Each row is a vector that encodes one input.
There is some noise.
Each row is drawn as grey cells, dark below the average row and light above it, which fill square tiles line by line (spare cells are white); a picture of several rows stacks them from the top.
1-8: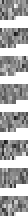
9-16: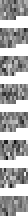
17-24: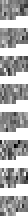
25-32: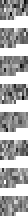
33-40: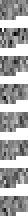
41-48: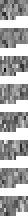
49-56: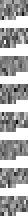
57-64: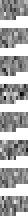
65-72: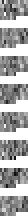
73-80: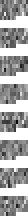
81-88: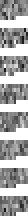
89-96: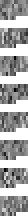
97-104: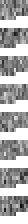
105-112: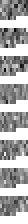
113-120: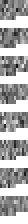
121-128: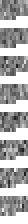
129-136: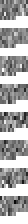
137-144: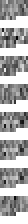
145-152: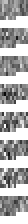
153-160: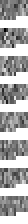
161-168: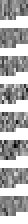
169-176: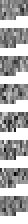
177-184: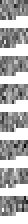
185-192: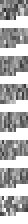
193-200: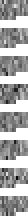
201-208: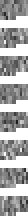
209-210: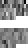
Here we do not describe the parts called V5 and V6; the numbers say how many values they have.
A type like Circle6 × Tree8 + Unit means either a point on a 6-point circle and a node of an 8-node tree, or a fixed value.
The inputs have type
(Bool × Line8 + Tree8 × V5) × V6.
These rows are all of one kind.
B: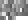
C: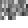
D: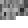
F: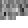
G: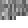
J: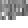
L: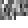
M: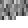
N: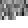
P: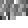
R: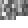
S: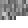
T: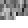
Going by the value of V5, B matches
C, F, J and N.
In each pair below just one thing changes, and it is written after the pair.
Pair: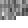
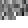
the value of V6
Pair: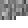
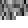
the value of V6
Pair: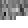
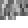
the value of V5
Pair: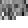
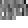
the value of V6
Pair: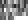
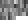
the node of the tree
